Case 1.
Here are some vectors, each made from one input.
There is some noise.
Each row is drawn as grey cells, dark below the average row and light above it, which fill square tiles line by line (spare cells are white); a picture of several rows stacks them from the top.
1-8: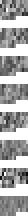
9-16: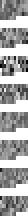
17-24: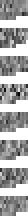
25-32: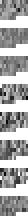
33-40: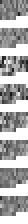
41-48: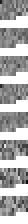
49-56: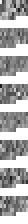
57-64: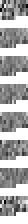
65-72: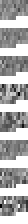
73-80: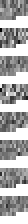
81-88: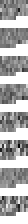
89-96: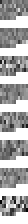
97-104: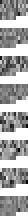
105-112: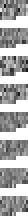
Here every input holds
either a point on an 8-point line, or a point on a 9-point line.
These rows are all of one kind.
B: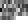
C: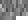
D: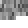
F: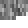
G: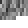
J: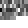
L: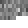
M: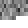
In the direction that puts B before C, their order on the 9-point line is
J, L, B, F, C, G, D, M.
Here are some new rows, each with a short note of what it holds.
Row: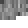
a point on a 9-point line
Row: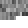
a point on an 8-point line
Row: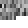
a point on an 8-point line
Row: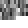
a point on an 8-point line
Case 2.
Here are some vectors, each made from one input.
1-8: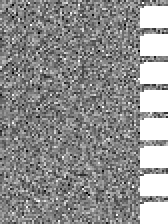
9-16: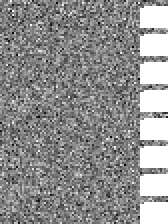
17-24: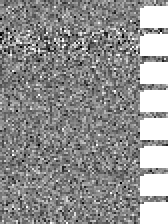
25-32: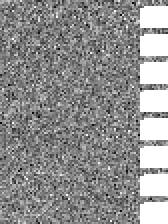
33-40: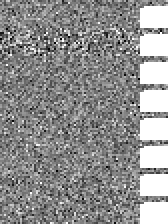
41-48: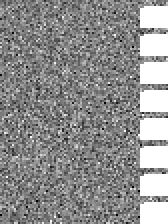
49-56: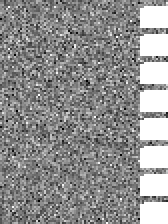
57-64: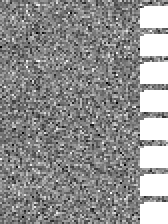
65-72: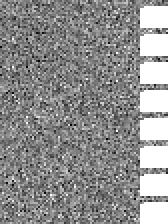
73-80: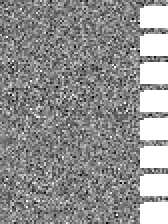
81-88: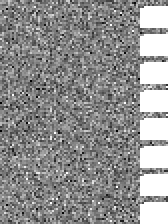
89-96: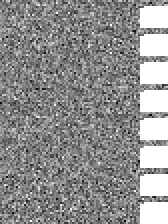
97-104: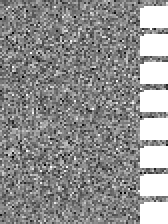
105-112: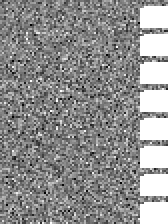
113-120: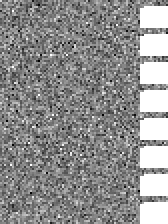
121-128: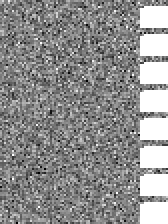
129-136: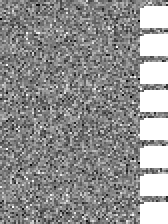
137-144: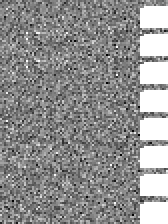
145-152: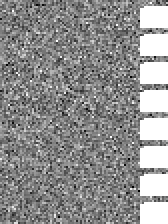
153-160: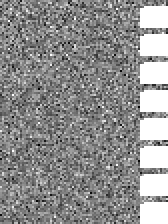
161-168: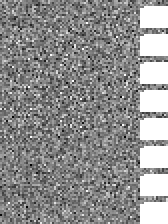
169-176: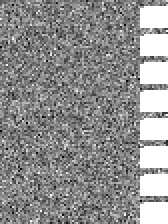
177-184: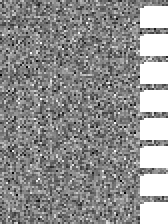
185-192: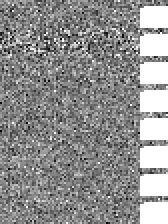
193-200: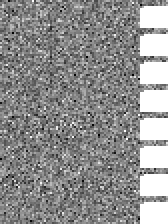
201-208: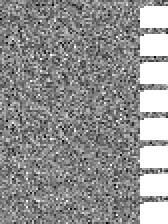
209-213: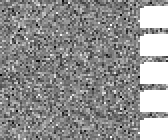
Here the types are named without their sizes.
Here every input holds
a list of points on a line.
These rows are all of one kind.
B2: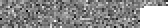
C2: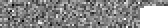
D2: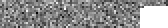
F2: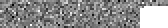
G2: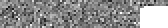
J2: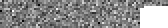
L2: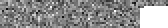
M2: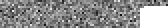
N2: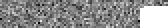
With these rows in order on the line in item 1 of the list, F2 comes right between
C2 and G2.
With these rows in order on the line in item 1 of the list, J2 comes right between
C2 and N2.
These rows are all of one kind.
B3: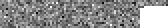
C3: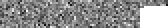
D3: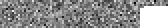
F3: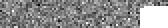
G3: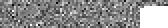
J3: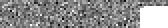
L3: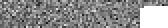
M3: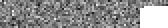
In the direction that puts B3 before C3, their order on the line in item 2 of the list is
M3, B3, L3, D3, C3, G3, F3, J3.
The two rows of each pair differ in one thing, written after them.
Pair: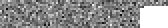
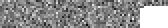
the place on the line in item 2 of the list
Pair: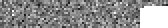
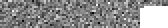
the place on the line in item 2 of the list
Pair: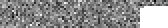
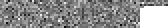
the place on the line in item 2 of the list
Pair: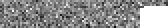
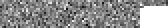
the place on the line in item 2 of the list
